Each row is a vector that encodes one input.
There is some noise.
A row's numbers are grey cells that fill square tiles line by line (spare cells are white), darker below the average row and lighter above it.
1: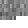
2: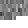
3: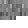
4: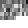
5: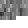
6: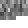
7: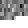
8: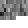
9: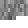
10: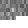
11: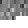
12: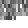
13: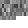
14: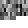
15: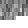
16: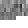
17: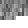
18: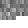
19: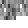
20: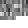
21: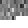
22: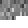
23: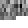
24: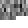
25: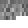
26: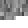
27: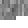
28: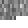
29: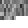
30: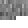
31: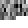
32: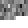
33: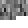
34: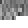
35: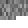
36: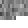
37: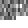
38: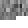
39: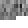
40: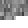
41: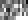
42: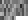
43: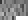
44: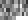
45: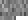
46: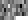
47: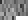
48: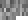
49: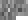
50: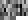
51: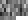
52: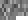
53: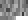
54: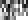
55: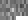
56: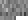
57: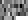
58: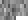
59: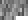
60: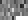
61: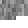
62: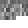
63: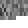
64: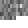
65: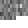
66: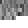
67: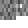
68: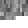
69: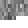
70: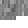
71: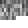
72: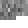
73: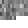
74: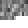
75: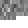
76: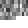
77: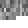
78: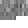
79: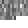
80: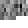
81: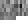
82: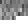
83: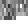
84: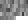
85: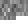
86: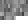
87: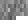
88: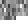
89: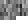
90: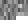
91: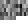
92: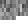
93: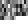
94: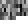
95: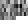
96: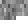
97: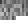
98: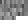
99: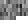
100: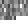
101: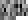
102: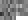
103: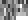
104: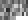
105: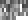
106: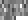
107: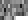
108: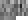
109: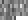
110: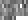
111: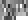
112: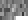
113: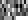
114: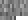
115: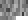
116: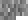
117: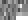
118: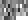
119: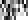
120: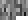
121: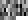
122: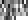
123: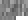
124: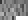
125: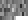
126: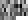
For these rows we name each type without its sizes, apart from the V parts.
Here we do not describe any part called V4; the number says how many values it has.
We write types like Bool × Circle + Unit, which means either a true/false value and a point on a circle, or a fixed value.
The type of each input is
Bool × Circle + (Line + V4) × V4.
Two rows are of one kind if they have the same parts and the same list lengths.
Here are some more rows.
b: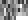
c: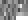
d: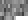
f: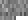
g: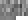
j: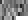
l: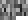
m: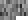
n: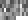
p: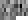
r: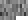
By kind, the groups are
b, c, g, p
d, j, n
f, l, m, r

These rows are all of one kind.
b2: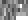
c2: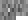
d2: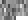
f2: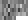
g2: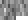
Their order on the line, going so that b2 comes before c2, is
d2, f2, b2, c2, g2.
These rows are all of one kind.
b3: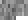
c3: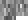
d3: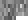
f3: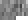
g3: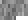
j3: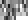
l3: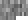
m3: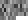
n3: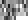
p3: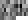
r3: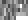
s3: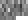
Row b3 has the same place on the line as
f3, g3 and m3.
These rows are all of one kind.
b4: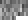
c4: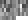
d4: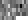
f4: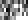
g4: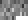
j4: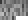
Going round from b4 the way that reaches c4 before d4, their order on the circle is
b4, c4, d4, f4, g4, j4.
